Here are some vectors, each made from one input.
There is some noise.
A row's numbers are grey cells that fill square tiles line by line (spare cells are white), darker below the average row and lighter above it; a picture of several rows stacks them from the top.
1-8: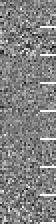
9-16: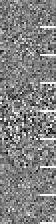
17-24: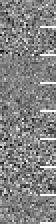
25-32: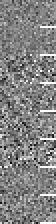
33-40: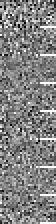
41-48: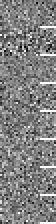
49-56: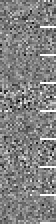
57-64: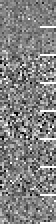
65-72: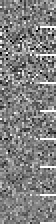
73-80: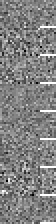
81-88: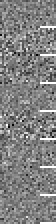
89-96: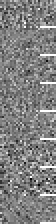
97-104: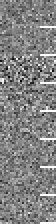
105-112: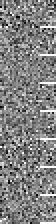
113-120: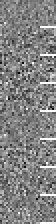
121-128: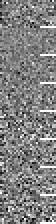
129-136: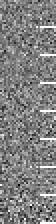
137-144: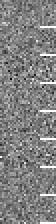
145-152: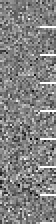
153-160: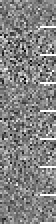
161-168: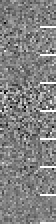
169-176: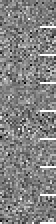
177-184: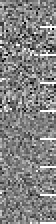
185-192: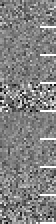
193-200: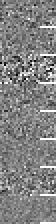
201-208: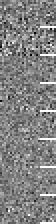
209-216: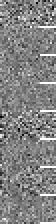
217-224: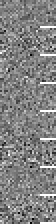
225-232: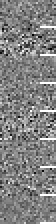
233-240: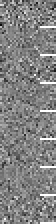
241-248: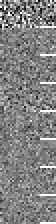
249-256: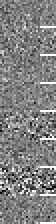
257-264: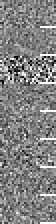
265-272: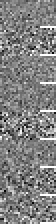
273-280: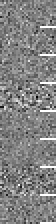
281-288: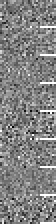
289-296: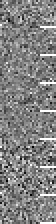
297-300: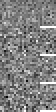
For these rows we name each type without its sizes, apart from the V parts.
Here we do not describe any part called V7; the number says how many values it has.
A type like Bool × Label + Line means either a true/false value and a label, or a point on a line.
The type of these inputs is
(Bool × Bool × Bool + Line) × List(V7).
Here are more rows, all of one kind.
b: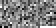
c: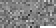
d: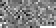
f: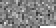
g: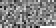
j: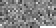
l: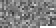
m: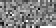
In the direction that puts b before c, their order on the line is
b, c, g, l, d, j, f, m.
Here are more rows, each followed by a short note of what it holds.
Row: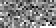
a point on a line, together with a list of one item
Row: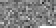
three true/false values, together with the empty list
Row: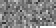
three true/false values, together with a list of two items
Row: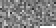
a point on a line, together with the empty list
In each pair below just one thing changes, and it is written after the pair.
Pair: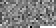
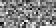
the value of V7 in item 1 of the list
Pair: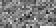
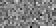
the value of V7 in item 1 of the list
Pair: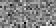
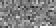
the place on the line
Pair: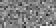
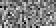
the value of V7 in item 1 of the list
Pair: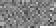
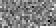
the value of V7 in item 1 of the list
